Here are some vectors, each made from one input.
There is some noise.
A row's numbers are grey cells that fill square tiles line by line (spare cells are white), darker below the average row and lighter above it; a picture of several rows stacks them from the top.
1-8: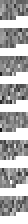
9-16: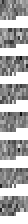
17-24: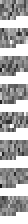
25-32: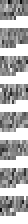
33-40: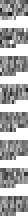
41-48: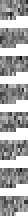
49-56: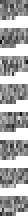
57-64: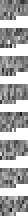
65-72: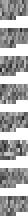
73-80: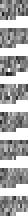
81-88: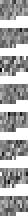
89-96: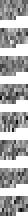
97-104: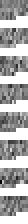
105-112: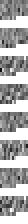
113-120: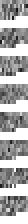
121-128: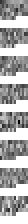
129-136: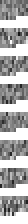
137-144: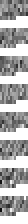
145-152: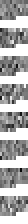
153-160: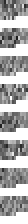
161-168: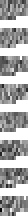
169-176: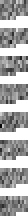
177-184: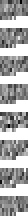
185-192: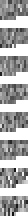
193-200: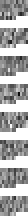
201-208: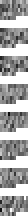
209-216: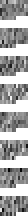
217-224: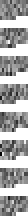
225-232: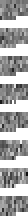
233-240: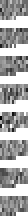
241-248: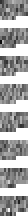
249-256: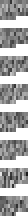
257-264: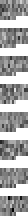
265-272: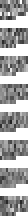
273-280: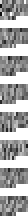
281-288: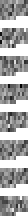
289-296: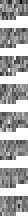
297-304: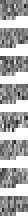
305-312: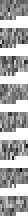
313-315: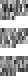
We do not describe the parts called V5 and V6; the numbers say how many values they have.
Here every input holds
either a node of a 10-node tree, or a true/false value, a value of V5 and a value of V6.
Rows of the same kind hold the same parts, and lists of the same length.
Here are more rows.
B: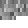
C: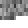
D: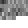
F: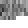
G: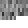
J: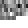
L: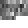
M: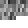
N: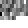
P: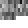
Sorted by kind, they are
B, C, G, M, P
D, F, J, L, N

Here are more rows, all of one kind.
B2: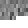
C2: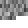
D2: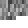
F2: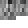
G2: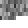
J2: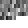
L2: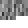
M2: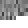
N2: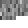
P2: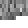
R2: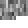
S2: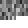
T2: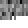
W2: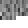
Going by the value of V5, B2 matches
C2, M2 and R2.
